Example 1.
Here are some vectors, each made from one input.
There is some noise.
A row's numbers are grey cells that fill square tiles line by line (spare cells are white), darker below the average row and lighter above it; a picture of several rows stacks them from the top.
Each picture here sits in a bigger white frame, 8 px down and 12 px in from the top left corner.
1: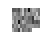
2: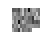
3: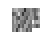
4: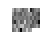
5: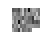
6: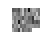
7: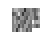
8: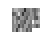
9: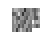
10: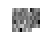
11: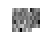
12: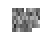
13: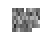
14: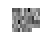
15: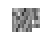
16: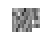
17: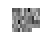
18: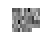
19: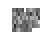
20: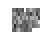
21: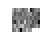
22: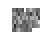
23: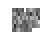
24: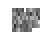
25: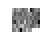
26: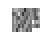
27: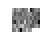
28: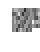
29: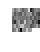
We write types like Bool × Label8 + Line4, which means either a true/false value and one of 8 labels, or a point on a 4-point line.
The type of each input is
Label4.
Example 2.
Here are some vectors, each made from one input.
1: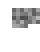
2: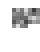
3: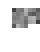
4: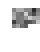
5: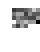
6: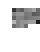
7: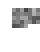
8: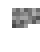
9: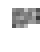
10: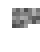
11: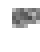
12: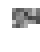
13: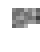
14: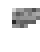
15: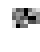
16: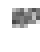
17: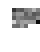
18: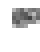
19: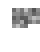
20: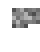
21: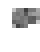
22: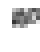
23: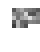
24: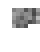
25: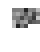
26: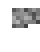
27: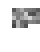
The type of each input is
Bool × Bool × Bool.
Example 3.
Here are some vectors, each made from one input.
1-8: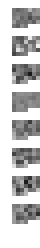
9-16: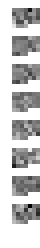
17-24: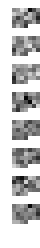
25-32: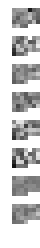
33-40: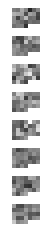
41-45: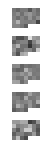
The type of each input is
Line3 × Line5.
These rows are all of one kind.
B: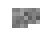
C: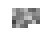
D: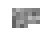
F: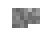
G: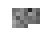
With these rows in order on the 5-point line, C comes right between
B and D.
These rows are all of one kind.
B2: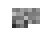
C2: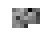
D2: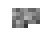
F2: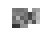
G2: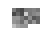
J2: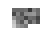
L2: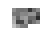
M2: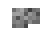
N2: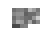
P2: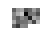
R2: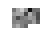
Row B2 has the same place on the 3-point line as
D2, F2 and L2.
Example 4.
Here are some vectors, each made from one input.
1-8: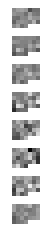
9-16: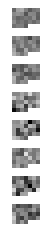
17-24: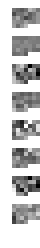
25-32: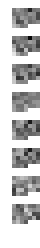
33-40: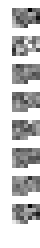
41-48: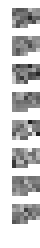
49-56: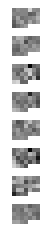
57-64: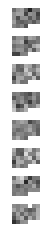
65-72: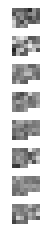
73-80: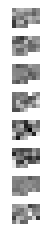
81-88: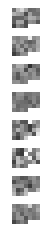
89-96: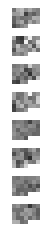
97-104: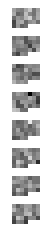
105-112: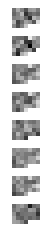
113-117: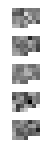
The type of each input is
Line3 × Line5.
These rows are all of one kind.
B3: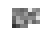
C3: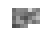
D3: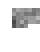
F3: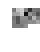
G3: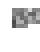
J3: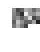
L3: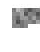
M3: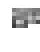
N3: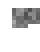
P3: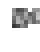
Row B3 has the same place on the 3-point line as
D3, G3 and L3.
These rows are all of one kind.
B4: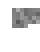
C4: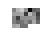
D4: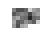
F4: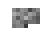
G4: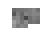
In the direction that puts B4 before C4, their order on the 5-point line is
B4, C4, D4, G4, F4.
